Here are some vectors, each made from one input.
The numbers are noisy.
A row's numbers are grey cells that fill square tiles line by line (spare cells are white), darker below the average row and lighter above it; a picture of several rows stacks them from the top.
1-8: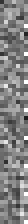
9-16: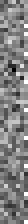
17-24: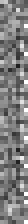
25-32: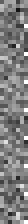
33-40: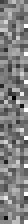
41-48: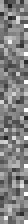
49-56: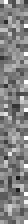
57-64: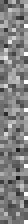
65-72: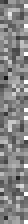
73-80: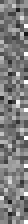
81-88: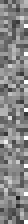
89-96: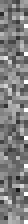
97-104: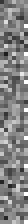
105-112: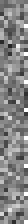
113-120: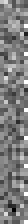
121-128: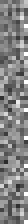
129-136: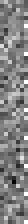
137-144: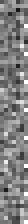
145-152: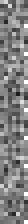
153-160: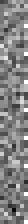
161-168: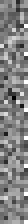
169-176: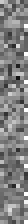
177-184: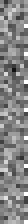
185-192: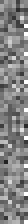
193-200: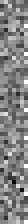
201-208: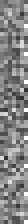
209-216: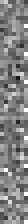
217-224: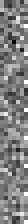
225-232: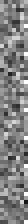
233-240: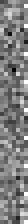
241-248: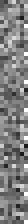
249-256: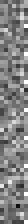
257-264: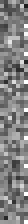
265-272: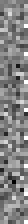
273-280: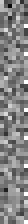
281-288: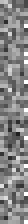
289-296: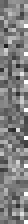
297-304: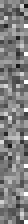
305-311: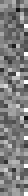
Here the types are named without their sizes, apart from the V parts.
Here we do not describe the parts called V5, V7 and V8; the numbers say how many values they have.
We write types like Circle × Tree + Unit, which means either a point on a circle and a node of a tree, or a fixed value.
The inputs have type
Bool × V5 × V7 + Line + Tree + V8.
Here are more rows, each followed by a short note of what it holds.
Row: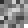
a value of V8
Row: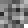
a point on a line
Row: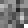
a point on a line
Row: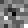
a node of a tree
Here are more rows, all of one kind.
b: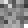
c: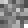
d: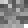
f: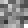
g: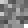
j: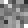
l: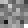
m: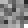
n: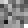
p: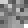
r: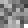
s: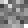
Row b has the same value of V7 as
c, f and s.
